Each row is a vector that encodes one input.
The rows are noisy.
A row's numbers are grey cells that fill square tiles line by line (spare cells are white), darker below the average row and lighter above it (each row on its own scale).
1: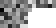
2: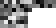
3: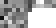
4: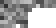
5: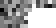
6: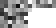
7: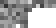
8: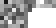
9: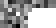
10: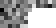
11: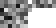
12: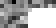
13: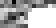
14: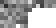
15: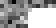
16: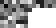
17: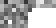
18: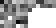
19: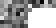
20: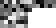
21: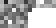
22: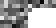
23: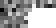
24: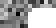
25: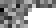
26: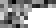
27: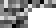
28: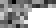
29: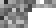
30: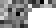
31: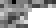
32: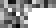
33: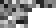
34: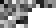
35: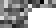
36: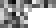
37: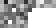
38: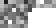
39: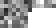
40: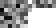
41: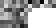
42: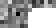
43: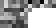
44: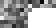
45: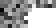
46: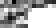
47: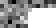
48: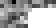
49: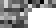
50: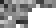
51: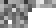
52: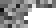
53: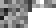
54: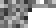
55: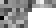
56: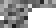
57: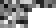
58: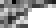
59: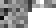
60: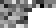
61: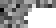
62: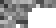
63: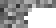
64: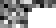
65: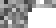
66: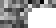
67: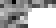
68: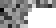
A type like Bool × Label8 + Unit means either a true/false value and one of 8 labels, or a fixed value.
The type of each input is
Label5.
